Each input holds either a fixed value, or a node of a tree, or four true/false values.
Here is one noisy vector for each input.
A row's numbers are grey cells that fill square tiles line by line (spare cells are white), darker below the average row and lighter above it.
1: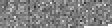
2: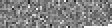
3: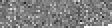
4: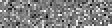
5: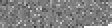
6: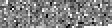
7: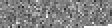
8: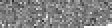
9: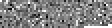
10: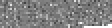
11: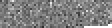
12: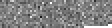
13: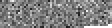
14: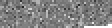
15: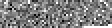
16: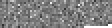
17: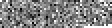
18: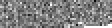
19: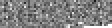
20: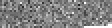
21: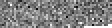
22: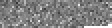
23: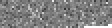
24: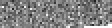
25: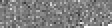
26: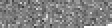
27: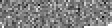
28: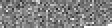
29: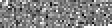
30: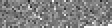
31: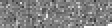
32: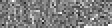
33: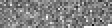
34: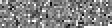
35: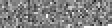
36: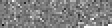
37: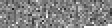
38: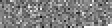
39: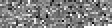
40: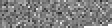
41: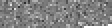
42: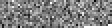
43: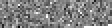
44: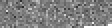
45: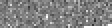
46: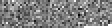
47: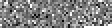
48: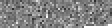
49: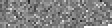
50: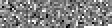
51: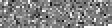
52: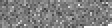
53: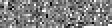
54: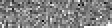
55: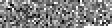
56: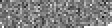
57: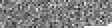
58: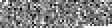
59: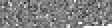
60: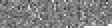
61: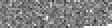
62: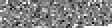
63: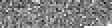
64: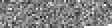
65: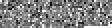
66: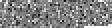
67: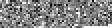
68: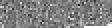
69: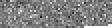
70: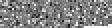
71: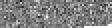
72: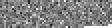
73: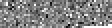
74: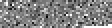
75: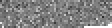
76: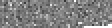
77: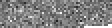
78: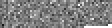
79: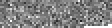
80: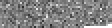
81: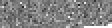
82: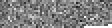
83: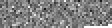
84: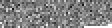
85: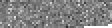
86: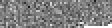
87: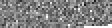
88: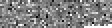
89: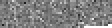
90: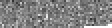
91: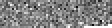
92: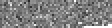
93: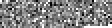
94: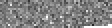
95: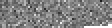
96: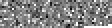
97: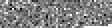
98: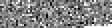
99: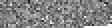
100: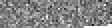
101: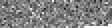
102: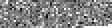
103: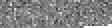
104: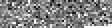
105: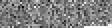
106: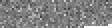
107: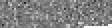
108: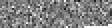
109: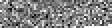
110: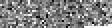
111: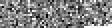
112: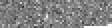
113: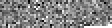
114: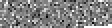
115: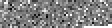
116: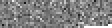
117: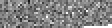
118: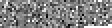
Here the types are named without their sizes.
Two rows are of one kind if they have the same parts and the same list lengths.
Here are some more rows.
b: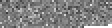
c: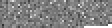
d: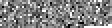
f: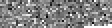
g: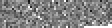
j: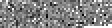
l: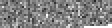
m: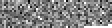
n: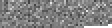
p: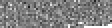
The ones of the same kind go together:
b, c, g, l, m, n, p
d, j
f

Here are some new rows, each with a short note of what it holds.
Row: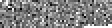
a node of a tree
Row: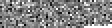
a fixed value
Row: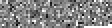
a node of a tree
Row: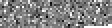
a node of a tree
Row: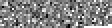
a node of a tree
